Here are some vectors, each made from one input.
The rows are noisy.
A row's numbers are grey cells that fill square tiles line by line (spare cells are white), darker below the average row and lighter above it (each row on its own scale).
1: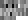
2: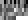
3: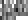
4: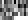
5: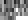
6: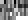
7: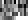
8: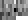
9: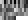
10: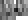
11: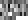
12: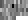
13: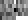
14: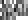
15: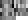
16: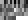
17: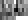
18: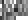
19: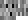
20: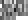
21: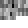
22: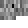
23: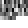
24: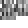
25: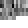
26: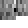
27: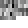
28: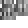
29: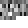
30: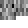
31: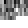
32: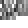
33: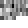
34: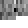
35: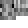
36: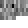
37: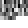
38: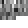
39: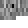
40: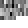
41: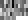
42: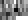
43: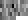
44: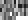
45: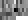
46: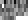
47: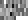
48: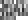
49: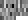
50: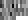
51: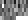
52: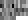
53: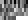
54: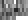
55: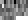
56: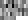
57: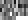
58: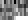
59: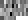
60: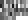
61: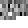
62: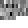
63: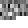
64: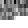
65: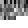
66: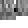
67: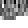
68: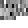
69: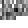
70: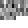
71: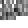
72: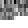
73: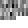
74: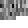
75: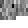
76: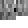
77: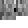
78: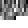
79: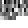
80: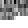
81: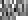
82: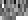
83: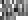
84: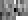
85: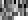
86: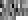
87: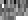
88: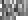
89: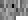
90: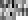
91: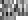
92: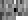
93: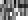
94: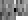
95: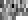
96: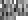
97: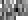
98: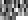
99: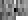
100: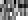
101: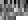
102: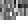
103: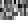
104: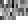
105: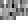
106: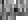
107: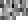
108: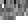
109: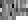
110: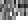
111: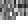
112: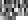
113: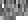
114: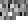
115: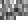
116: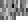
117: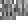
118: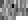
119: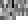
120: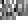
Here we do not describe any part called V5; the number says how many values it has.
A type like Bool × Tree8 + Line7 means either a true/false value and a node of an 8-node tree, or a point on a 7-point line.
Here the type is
Bool × V5 + List2(Line6).
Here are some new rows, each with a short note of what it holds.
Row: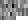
a list of two items
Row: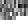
a true/false value and a value of V5
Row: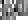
a list of one item
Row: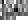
a list of one item
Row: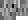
a list of two items
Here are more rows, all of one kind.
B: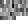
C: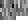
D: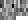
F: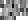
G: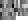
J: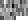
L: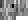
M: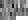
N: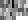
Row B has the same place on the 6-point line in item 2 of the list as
D, F and N.
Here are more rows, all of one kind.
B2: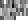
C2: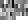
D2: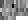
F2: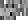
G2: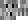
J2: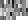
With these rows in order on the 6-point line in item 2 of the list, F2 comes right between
B2 and G2.
